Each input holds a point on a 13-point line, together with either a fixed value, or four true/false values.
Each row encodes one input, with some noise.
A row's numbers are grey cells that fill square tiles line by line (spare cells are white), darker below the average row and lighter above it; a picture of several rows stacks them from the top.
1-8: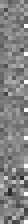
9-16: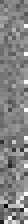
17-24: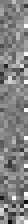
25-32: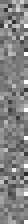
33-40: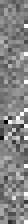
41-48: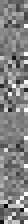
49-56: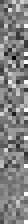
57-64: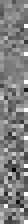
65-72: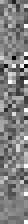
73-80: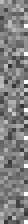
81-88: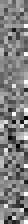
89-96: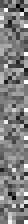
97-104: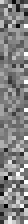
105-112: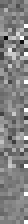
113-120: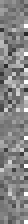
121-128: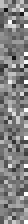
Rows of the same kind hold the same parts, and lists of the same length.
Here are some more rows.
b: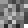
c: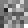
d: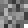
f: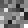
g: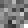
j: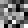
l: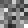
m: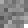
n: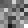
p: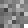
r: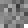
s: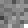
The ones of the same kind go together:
b, d, f, l, n, p, r
c, g, j, m, s

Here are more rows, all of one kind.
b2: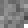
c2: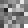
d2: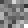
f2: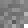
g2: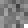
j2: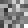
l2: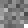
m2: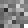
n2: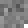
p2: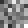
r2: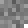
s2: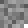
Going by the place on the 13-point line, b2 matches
c2 and p2.
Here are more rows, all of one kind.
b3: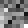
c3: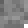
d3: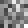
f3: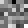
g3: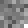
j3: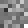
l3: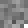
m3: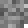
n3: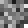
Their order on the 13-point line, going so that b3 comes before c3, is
b3, l3, f3, g3, c3, m3, n3, j3, d3.
